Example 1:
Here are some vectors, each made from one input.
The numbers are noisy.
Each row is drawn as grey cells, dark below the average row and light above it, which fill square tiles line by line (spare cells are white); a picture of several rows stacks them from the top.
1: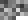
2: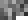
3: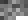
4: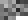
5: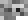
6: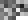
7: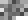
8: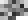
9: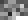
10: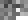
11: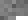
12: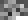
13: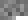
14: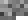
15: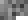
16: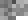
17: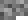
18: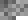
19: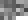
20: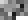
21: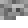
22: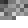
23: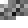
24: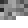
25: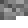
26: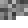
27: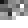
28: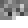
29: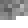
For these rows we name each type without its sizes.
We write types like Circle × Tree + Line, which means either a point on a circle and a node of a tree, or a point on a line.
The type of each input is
Circle.
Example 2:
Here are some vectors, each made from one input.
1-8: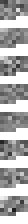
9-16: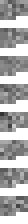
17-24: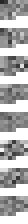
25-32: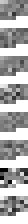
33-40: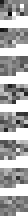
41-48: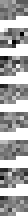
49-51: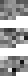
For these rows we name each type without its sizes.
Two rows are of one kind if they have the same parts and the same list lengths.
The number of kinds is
2.
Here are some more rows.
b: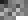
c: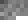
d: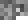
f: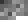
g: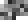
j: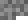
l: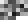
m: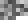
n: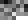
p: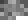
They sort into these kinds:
b, c, d, f, j, l, m, p
g, n

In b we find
a point on each of two lines.
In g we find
a fixed value.
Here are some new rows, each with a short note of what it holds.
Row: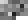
a point on each of two lines
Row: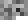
a point on each of two lines
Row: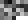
a fixed value
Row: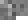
a point on each of two lines
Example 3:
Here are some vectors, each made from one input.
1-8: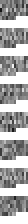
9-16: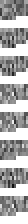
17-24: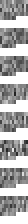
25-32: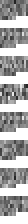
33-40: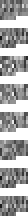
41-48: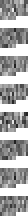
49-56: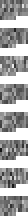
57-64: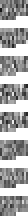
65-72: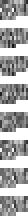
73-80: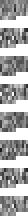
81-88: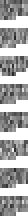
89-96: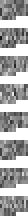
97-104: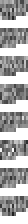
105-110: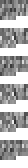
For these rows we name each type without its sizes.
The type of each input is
Line.
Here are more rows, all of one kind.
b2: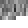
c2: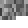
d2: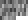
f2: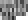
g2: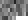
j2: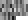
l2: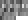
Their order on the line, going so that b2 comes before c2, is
b2, d2, l2, g2, c2, j2, f2.
